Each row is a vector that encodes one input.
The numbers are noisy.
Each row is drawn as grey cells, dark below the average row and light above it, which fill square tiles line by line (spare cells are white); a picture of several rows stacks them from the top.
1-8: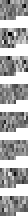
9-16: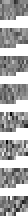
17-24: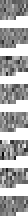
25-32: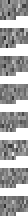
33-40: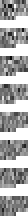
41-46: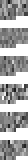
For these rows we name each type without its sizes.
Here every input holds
a list of points on a line.
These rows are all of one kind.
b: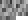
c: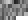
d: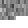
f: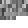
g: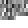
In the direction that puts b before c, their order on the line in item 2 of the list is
b, f, g, c, d.
